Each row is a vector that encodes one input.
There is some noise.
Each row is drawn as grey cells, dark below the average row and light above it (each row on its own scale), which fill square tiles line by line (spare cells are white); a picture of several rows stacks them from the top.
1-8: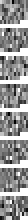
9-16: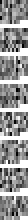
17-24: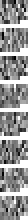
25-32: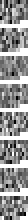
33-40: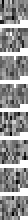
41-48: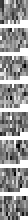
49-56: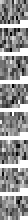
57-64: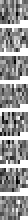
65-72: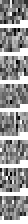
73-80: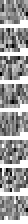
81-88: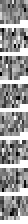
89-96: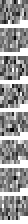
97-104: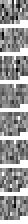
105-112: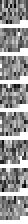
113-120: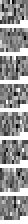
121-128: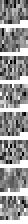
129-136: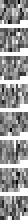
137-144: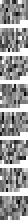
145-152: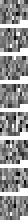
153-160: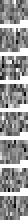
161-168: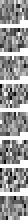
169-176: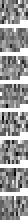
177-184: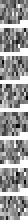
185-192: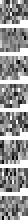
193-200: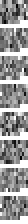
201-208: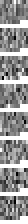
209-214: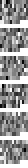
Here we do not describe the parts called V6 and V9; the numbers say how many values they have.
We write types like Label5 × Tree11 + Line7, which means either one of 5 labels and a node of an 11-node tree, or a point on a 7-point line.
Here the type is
Bool × Bool × Bool + Label8 + (Line8 + V9) × V6.
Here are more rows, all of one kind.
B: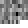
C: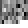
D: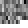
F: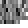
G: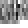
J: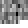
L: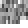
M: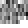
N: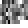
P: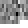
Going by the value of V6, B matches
J, L, M and P.
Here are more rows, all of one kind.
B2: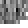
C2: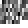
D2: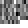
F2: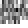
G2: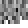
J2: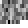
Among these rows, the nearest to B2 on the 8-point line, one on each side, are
C2 and F2.
